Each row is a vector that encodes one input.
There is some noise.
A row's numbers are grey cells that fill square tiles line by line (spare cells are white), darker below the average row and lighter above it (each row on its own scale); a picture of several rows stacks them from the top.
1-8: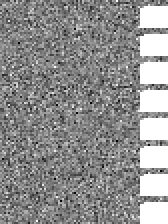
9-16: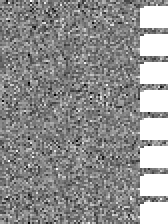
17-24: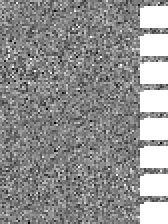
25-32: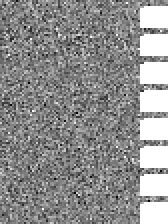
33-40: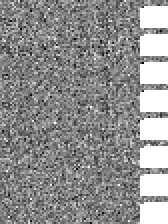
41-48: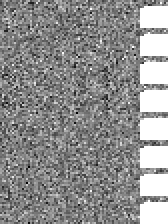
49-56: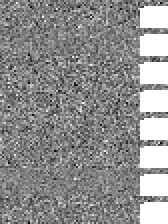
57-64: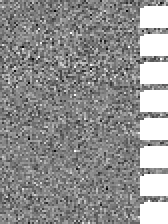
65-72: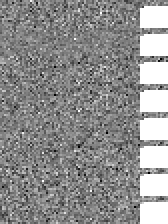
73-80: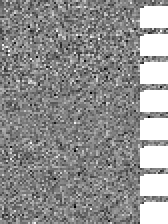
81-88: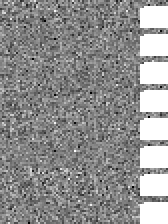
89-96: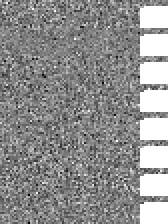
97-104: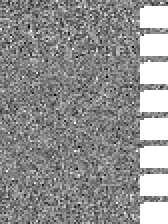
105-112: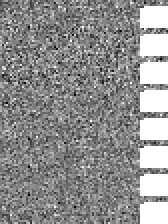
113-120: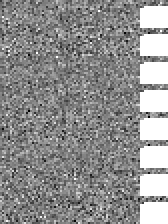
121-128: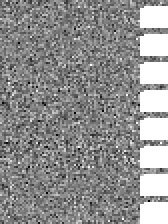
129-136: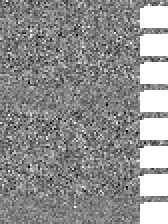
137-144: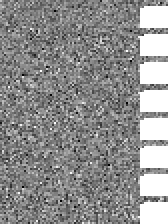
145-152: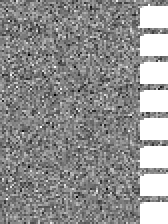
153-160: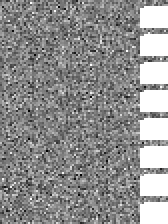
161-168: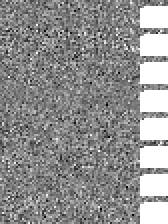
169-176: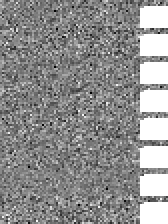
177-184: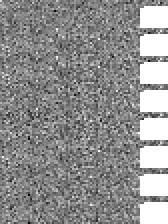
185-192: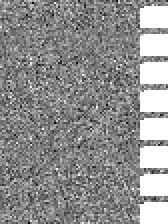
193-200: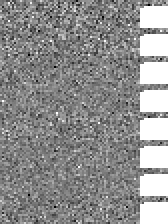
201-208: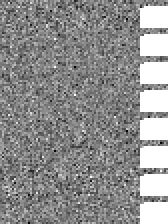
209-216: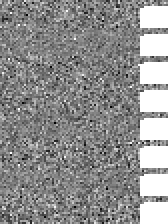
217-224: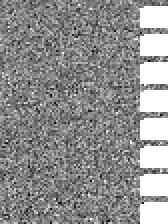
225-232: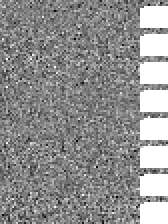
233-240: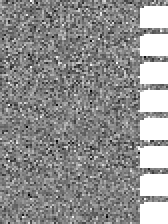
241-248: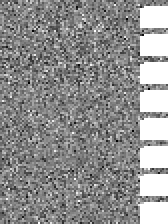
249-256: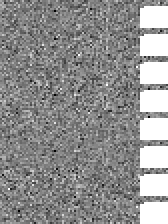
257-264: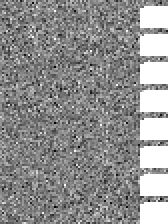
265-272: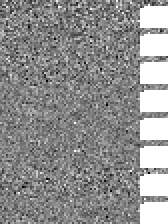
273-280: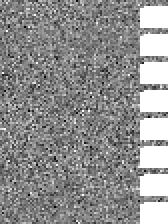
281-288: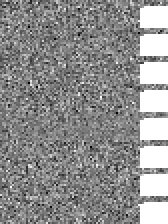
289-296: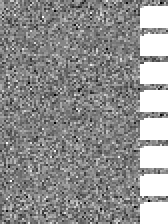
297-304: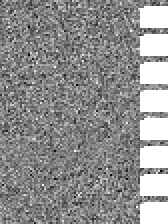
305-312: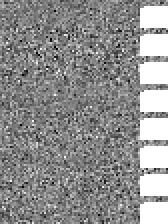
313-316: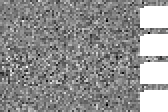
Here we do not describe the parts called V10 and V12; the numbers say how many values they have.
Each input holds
a value of V10 and a value of V12, together with either a point on a 6-point circle, or a fixed value, or a point on a 3-point line and a point on a 5-point line.
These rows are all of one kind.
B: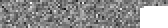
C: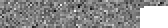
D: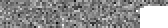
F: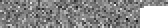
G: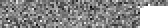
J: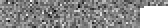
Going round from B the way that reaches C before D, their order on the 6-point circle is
B, G, C, J, D, F.
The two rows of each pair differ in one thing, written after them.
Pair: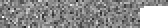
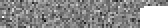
the place on the 3-point line
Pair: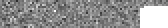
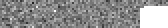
the place on the 3-point line
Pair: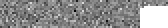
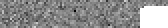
the place on the 3-point line
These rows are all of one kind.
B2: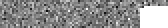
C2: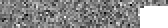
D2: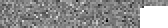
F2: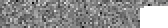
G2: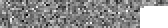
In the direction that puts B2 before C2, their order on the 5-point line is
G2, F2, D2, B2, C2.
